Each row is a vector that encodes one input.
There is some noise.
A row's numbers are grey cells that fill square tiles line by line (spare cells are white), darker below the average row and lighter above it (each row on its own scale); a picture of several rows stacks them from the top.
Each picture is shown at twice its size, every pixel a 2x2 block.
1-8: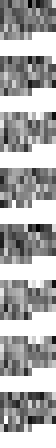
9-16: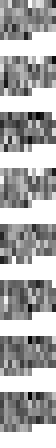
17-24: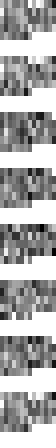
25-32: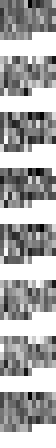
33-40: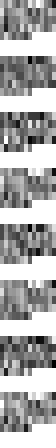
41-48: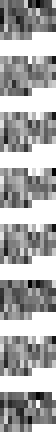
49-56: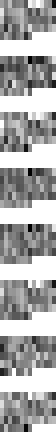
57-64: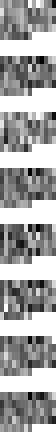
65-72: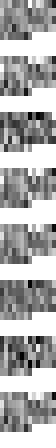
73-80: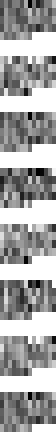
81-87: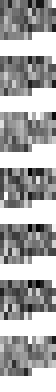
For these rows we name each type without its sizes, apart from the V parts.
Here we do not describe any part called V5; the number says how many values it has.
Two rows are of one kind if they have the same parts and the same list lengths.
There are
3 kinds of row.
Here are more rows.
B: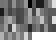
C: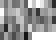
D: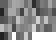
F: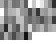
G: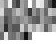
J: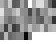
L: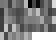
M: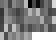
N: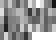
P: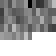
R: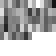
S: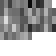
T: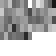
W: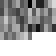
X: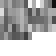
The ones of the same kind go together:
B, L, M, P, S, W
C, F, G, J, N, R, T, X
D

